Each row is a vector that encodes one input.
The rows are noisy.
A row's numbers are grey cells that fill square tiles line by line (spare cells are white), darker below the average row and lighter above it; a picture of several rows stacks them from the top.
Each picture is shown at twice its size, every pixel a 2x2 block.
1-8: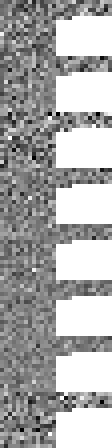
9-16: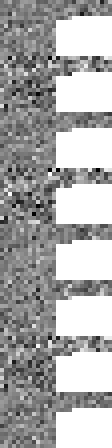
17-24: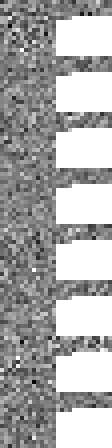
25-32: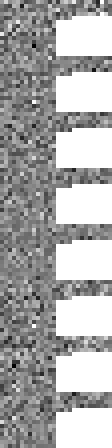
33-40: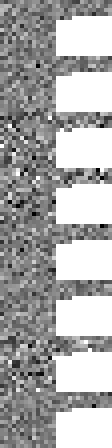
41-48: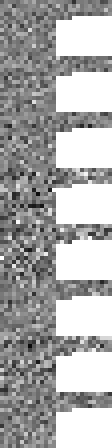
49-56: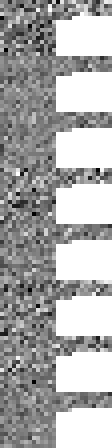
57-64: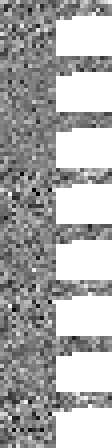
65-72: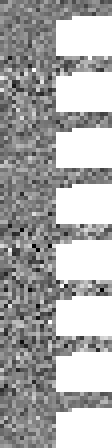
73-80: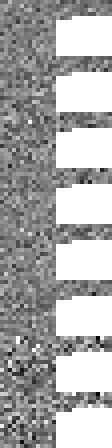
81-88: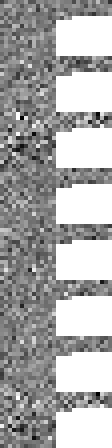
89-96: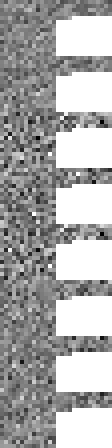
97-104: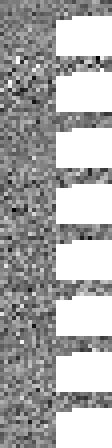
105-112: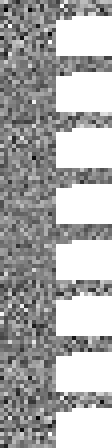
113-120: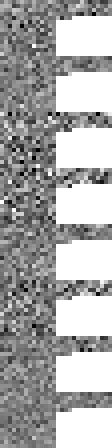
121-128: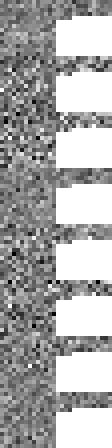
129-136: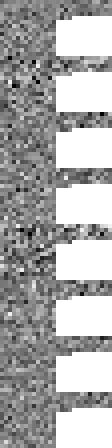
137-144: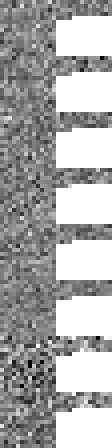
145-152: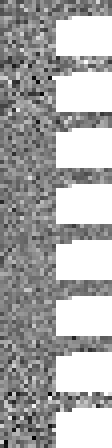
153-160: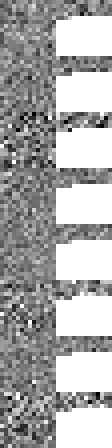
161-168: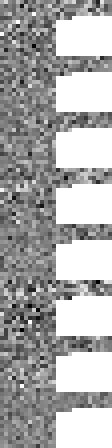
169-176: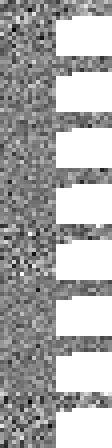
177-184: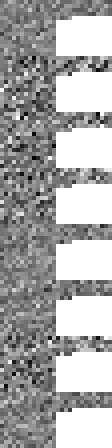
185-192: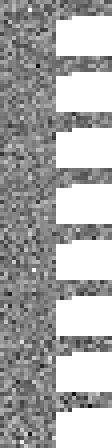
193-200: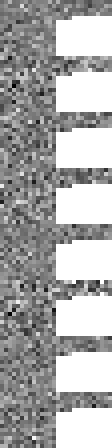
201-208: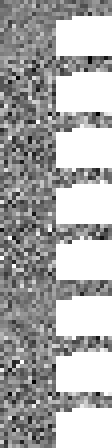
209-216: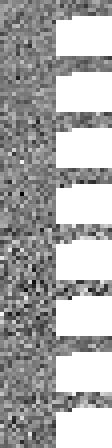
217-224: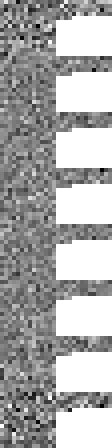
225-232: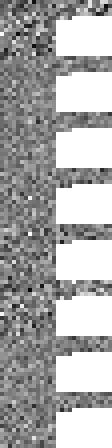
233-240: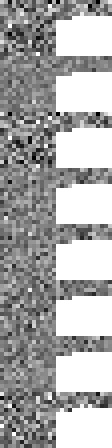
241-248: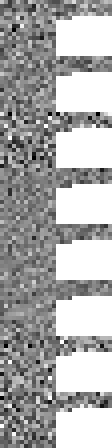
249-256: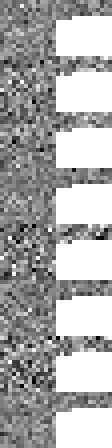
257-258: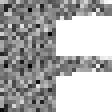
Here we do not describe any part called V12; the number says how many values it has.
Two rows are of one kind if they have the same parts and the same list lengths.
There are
3 kinds of row.
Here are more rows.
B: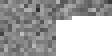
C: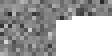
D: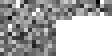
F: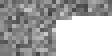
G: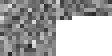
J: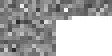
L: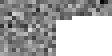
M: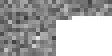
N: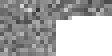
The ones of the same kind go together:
B, F, G, J, M, N
C, L
D

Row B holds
a value of V12.
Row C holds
a point on a 15-point circle and a value of V12.
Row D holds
a node of an 11-node tree.
